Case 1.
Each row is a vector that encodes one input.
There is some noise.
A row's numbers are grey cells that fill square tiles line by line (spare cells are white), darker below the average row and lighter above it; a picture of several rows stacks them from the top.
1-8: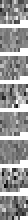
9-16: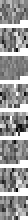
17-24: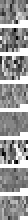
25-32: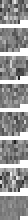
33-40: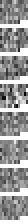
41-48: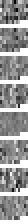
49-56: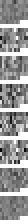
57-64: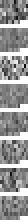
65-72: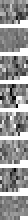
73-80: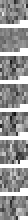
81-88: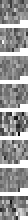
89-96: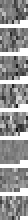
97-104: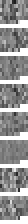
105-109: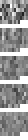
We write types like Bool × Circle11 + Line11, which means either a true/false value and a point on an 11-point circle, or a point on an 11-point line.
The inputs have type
Bool × Bool × Bool × Bool + Label4.
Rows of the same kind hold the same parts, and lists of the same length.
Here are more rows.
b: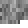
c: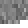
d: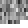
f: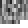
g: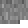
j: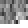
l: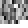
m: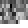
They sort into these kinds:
b, c, g, j, l, m
d, f

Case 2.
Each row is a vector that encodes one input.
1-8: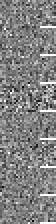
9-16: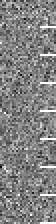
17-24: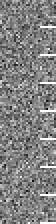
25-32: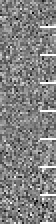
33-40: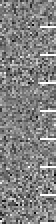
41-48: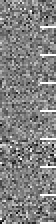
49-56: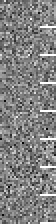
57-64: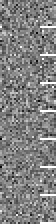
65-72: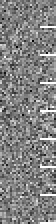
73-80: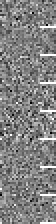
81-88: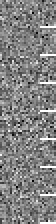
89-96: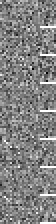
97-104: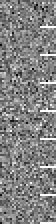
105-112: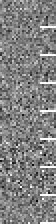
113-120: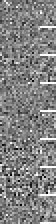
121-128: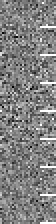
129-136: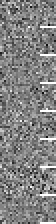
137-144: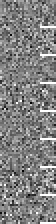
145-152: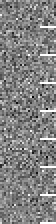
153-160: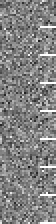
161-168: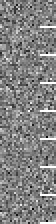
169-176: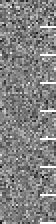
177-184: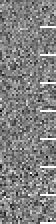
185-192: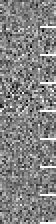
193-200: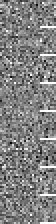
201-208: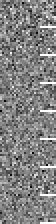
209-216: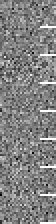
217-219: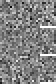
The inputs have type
Line5 × Line6 + Line11.
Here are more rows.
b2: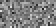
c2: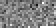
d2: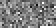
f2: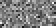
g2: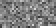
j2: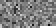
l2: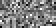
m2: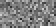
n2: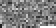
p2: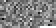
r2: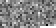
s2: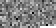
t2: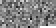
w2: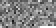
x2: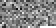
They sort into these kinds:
b2, c2, d2, j2, p2, w2, x2
f2, g2, l2, m2, n2, r2, s2, t2

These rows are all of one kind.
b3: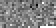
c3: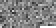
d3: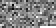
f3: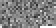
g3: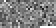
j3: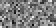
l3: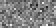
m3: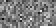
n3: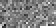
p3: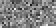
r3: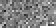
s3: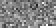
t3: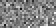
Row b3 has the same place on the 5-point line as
n3, r3 and t3.
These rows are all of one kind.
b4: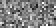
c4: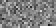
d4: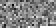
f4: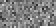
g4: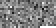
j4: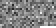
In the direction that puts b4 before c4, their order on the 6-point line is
b4, g4, f4, c4, d4, j4.
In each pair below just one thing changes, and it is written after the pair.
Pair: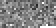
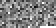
the place on the 6-point line
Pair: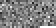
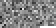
the place on the 6-point line
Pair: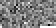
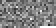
the place on the 6-point line
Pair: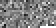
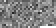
the place on the 5-point line
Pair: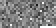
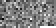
the place on the 6-point line
